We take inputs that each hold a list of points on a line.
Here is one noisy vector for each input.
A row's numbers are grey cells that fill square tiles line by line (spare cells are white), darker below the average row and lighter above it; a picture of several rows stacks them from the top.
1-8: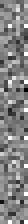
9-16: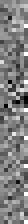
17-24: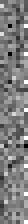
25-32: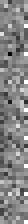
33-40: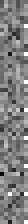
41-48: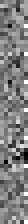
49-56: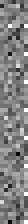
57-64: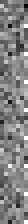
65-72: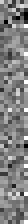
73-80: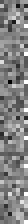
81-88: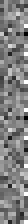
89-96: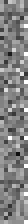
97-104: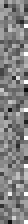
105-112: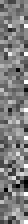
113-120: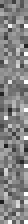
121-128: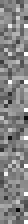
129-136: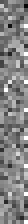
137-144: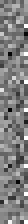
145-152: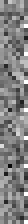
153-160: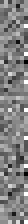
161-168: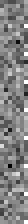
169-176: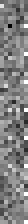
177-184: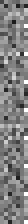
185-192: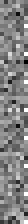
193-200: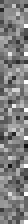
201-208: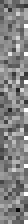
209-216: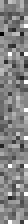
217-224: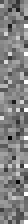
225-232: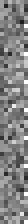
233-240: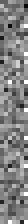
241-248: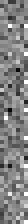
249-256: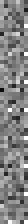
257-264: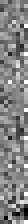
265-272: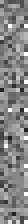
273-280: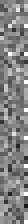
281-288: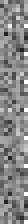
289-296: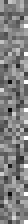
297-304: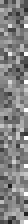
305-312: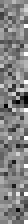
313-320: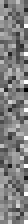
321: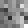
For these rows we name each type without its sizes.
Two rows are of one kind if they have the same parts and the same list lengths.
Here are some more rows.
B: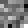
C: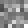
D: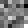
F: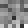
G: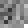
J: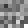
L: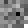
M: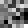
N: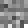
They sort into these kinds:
B, D, L
C, F, G, N
J
M

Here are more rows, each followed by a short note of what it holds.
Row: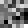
the empty list
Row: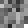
a list of three items
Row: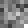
a list of two items
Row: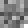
a list of one item
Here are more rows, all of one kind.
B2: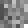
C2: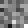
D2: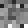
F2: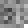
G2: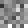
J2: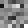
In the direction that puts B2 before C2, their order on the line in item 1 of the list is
D2, J2, G2, F2, B2, C2.
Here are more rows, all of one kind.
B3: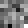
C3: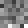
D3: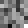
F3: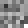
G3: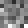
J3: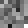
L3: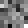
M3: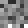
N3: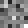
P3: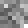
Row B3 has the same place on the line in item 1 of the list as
D3, J3 and L3.
